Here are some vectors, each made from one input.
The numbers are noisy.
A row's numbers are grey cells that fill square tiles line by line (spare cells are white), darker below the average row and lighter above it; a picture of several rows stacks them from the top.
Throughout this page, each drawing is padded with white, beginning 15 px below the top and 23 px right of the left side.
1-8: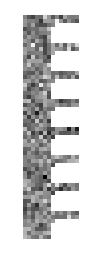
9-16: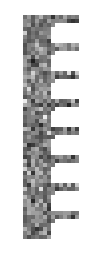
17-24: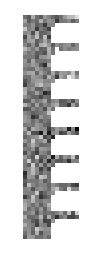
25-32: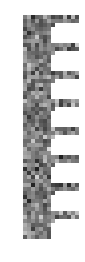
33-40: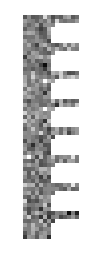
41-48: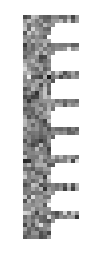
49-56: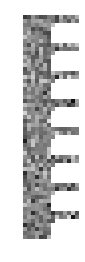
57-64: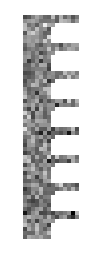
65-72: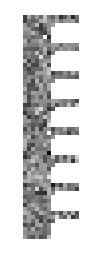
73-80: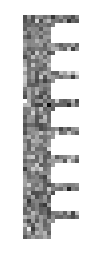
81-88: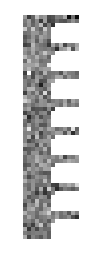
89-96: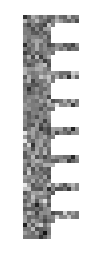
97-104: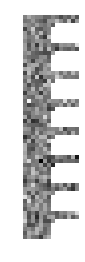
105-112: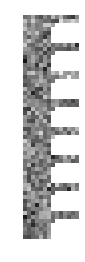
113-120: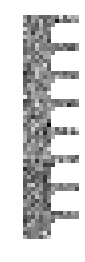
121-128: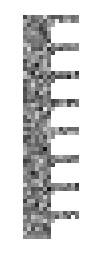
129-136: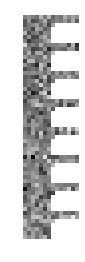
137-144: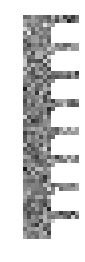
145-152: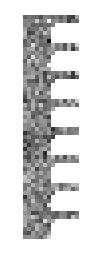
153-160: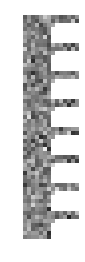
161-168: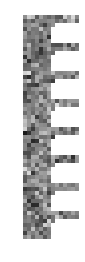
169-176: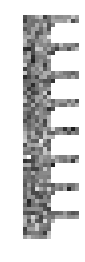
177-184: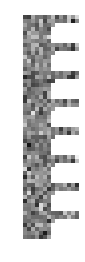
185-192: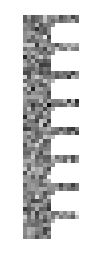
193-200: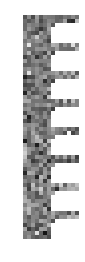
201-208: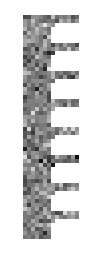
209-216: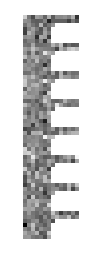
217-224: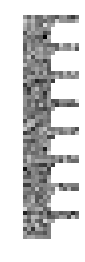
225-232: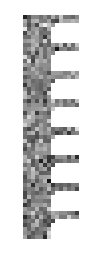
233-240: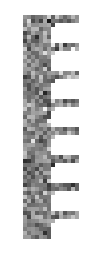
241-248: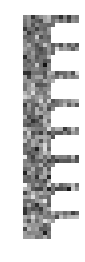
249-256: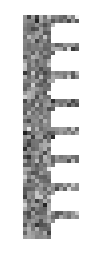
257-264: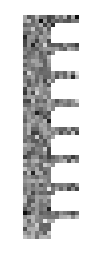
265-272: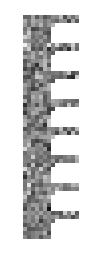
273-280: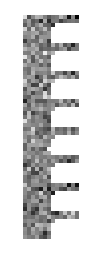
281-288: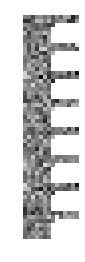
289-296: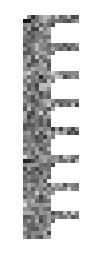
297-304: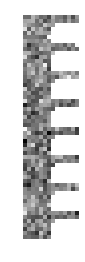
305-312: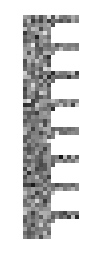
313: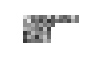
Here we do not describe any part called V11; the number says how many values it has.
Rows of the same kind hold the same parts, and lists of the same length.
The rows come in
5 kinds.
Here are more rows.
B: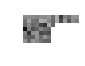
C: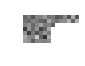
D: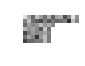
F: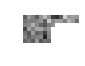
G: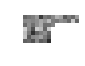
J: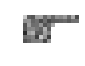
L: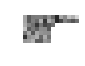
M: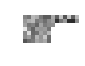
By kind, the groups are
B, F
C, G
D, J
L
M

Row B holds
a node of an 8-node tree and a value of V11.
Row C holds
a point on a 7-point line and a value of V11.
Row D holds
a node of a 7-node tree.
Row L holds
a point on an 8-point circle and a node of an 8-node tree.
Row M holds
a point on an 8-point circle and a point on a 7-point line.
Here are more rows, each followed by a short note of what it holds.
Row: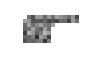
a node of a 7-node tree
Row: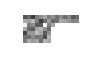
a point on an 8-point circle and a node of an 8-node tree
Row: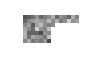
a point on a 7-point line and a value of V11
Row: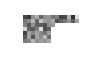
a point on an 8-point circle and a node of an 8-node tree
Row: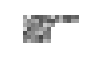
a point on an 8-point circle and a node of an 8-node tree
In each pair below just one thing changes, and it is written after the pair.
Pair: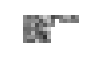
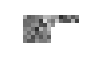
the node of the tree
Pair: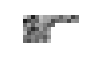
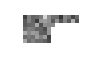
the value of V11
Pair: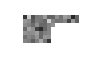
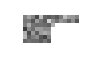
the value of V11
